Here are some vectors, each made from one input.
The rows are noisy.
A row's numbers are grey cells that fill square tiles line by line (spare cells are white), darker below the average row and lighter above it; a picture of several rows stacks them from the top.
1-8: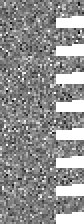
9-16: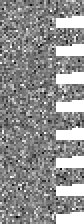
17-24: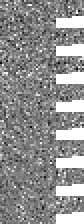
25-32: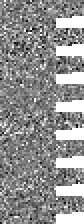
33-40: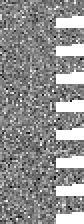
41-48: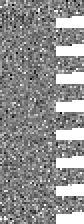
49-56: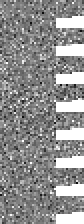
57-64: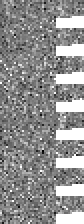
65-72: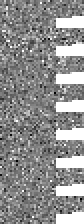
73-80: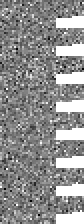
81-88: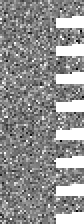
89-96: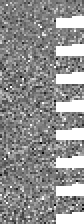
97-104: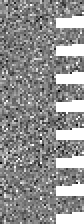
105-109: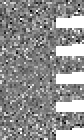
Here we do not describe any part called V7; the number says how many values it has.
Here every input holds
a value of V7, together with either one of 6 labels, or a node of an 8-node tree.
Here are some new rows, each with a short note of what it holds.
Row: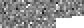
a node of an 8-node tree and a value of V7
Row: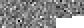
one of 6 labels and a value of V7
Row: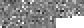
a node of an 8-node tree and a value of V7
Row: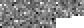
a node of an 8-node tree and a value of V7
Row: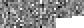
one of 6 labels and a value of V7
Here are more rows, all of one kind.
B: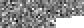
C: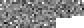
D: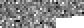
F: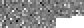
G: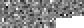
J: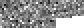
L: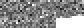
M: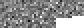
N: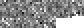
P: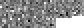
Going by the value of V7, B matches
D, G, N and P.
